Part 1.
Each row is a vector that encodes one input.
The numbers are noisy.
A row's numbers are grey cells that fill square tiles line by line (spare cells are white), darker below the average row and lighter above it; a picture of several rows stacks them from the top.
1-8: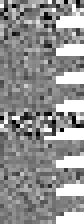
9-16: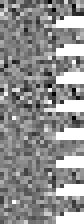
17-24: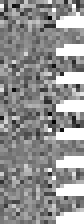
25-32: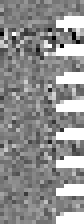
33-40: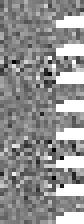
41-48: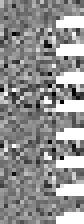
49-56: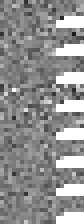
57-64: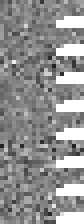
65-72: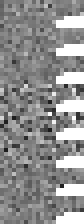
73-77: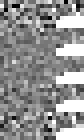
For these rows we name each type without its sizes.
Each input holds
a point on a line, together with either a fixed value, or four true/false values.
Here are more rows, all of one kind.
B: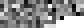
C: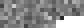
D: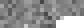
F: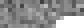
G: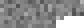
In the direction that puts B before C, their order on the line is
B, C, G, D, F.
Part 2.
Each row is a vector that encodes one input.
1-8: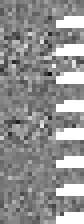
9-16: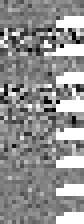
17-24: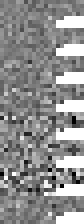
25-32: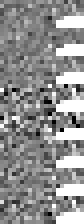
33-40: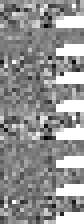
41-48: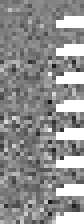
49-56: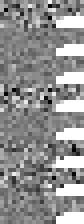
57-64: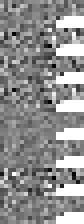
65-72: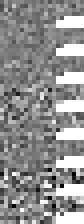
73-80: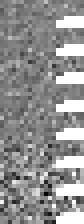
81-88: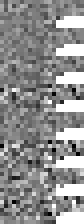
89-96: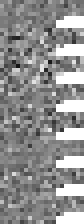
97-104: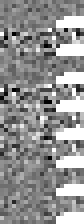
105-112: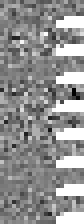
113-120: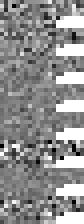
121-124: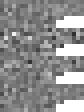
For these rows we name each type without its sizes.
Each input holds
either a point on a line, or four true/false values.
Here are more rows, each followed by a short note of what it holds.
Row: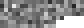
four true/false values
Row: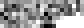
a point on a line
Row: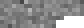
four true/false values
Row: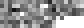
a point on a line
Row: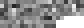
four true/false values
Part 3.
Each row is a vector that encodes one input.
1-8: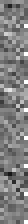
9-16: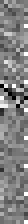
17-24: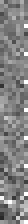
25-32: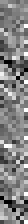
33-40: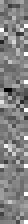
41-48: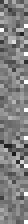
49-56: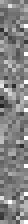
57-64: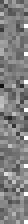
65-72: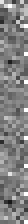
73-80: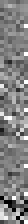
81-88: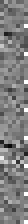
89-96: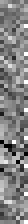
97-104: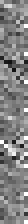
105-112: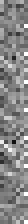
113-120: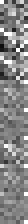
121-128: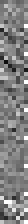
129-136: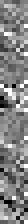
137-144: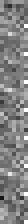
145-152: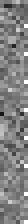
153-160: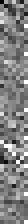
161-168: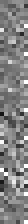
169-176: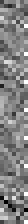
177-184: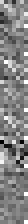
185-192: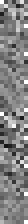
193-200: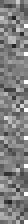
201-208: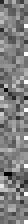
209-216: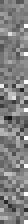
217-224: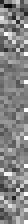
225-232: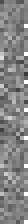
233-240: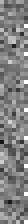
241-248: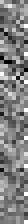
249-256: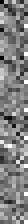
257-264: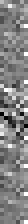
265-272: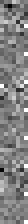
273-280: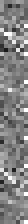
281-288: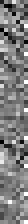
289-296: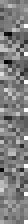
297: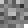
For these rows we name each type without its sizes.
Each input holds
either a point on a circle, or a point on a line.
